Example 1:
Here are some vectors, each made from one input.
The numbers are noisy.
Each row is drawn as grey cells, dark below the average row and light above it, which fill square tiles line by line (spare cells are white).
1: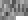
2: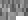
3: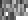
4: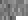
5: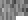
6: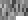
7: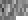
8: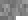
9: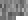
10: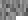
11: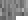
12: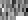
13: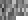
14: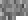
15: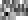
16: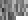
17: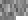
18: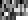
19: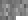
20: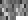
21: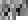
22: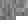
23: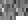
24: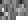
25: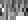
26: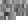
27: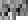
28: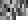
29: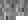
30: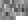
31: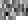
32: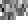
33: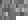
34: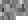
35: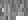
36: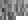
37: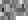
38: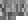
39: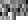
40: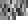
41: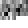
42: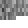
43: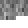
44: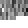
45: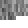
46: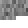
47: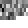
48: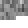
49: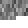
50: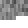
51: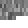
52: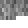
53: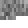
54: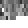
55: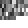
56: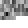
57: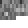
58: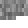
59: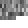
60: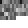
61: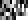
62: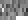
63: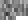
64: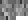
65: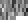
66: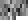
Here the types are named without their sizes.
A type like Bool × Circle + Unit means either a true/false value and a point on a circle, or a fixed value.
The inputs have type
Bool × Tree + Unit.
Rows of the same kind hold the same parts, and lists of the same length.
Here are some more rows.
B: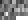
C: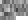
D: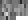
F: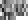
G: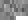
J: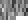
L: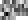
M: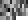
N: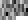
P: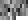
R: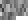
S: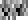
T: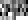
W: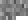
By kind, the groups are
B, C, D, F, G, J, L, N, R, W
M, P, S, T

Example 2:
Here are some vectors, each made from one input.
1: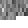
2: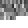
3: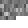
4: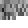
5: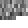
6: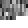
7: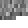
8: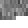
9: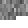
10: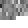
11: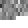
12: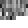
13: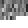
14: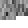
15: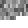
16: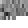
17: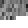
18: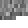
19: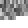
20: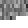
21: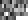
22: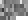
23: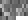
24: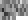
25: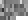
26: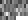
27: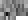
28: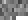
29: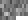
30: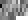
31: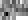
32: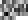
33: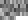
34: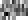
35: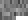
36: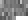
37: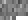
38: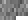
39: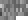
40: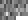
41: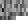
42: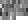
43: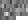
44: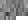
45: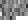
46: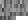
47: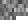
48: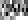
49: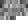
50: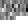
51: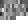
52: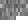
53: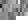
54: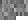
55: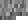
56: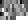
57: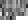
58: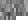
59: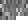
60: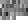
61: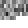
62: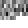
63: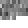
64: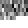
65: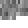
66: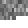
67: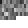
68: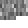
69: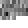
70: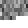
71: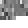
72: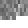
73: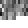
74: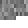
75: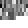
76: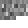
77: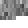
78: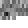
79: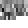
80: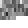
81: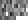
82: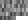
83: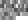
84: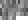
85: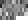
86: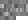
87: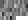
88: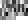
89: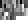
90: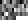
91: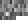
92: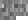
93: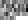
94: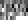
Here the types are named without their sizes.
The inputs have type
Line + Tree.
